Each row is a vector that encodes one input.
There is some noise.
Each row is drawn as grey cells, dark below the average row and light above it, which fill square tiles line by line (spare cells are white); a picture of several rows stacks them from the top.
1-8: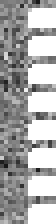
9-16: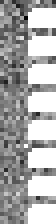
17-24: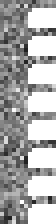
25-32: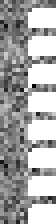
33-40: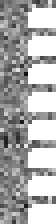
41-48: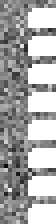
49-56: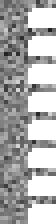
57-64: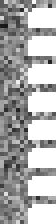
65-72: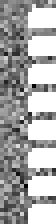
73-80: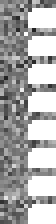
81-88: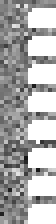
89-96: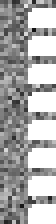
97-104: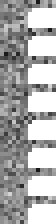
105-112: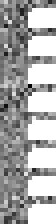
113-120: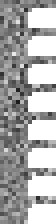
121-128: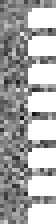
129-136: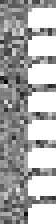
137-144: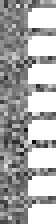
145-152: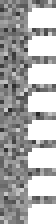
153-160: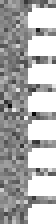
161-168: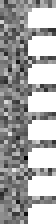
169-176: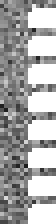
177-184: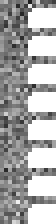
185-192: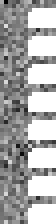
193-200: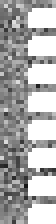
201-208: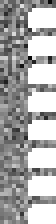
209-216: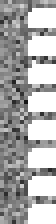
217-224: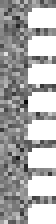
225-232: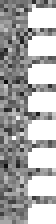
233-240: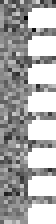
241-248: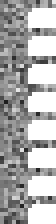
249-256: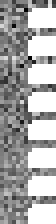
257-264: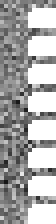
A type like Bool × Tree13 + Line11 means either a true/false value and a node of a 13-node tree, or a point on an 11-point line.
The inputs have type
Circle16 + (Line3 × Line4 + Unit) × Line9.
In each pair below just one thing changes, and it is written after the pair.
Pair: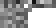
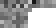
the place on the 4-point line
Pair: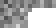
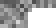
the place on the 9-point line
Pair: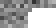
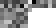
the place on the 9-point line
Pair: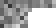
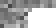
the place on the 4-point line
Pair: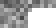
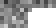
the place on the 3-point line
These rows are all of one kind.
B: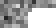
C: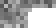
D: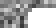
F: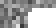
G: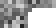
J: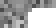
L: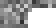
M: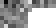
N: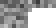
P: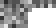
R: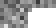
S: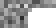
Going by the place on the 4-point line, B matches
J, M, P and R.
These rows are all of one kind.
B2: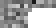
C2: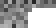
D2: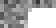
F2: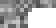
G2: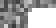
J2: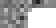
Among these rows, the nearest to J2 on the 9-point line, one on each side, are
F2 and G2.
